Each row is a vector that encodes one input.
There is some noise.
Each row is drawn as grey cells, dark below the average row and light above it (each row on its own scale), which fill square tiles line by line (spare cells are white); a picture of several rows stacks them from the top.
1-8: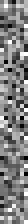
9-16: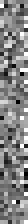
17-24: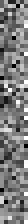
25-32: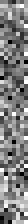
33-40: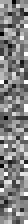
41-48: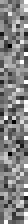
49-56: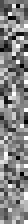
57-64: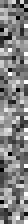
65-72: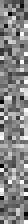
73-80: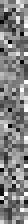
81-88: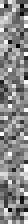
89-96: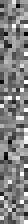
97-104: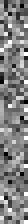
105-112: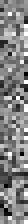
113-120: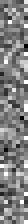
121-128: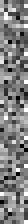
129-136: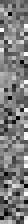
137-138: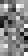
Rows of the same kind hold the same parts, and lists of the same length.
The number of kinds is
2.
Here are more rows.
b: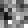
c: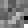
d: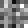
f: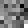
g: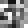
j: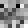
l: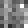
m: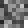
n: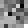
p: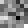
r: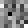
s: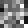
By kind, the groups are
b, c, d, g, j, l, m, s
f, n, p, r

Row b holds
a point on an 11-point circle and four true/false values.
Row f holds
a point on each of two 11-point circles.
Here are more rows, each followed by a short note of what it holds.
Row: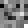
a point on an 11-point circle and four true/false values
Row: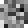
a point on each of two 11-point circles
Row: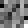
a point on an 11-point circle and four true/false values
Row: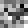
a point on each of two 11-point circles
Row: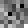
a point on each of two 11-point circles
